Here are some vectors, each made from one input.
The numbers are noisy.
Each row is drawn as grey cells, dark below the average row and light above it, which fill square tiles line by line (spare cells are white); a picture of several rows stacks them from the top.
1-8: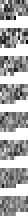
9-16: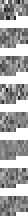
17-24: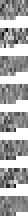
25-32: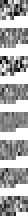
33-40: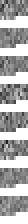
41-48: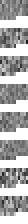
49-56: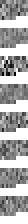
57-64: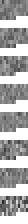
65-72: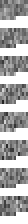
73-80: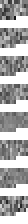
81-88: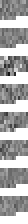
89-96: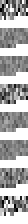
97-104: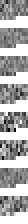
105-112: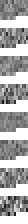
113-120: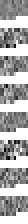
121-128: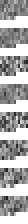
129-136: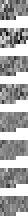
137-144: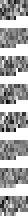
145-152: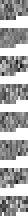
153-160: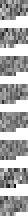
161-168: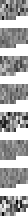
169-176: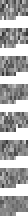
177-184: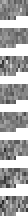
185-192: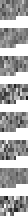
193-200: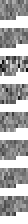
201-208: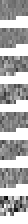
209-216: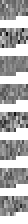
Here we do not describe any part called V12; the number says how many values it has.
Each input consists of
a point on an 11-point line, together with either a point on a 19-point line, or a value of V12.
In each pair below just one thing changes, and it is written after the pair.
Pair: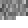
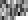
the value of V12
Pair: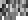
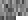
the place on the 11-point line
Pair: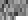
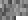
the place on the 11-point line
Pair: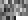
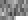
the value of V12
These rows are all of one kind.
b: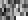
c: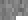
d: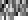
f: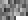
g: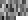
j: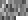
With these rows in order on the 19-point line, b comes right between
c and d.
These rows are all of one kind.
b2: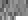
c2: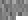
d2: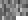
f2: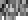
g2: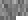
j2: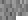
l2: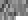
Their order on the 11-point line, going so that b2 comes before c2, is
j2, b2, l2, c2, f2, d2, g2.
